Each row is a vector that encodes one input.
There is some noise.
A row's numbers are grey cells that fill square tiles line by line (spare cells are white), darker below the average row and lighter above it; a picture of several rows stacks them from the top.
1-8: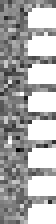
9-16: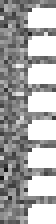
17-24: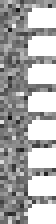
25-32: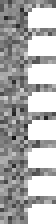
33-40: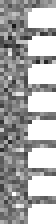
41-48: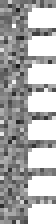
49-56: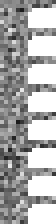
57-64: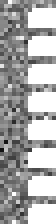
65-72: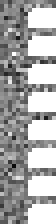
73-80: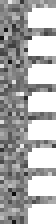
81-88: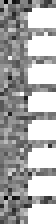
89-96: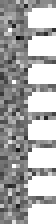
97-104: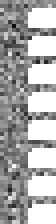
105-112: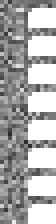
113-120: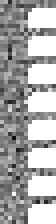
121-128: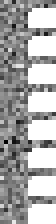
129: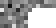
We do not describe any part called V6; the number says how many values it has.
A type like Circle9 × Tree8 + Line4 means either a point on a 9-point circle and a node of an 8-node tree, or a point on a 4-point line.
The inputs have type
(Bool × Bool × Bool + Label4) × V6 + Tree8.
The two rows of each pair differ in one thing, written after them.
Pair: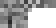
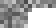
the label
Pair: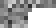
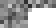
the label
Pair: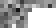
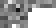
the label
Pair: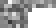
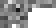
the value of V6
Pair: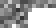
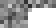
the value of V6
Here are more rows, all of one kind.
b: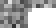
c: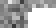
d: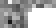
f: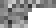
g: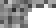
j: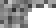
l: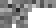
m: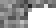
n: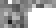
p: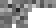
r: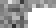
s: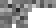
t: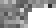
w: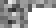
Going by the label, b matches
g, j and m.
